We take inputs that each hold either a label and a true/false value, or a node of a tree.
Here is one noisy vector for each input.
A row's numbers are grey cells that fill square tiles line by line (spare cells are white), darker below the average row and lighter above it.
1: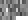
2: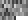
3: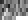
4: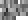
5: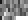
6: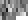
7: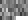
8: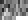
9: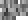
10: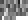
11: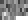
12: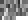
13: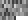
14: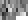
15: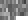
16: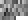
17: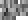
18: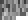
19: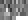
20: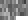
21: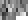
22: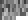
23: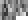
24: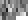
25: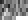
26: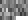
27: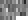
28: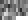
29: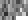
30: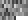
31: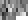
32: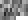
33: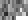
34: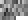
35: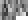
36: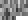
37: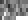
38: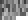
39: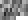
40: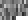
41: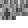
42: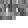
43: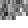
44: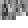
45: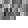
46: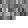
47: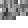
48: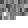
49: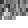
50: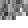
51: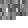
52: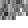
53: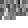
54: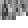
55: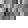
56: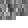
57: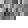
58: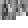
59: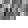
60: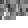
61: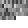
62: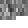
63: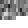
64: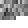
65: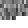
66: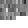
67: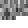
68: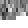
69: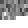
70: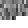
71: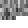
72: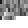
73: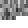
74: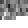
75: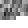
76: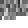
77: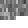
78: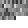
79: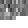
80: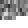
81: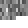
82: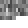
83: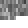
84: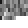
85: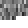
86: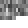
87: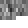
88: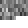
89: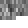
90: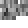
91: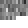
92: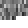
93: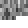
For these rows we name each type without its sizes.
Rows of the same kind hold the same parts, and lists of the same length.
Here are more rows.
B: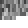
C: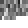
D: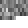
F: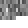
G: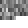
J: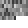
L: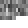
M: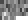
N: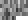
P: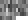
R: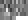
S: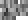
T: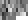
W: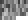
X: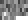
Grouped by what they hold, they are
B, C, D, F, G, L, M, P, R, W, X
J, N, S, T

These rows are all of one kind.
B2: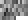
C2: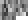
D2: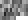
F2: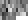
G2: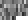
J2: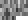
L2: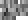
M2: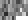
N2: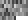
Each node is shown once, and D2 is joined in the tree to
B2.
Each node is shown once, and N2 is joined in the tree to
B2.
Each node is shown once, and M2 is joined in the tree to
C2.
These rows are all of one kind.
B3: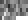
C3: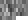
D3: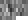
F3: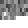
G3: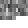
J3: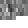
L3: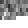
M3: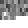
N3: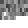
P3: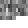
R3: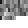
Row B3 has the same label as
C3, D3, J3 and L3.
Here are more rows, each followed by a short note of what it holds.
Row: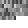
a node of a tree
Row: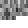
a node of a tree
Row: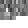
a label and a true/false value
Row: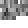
a node of a tree
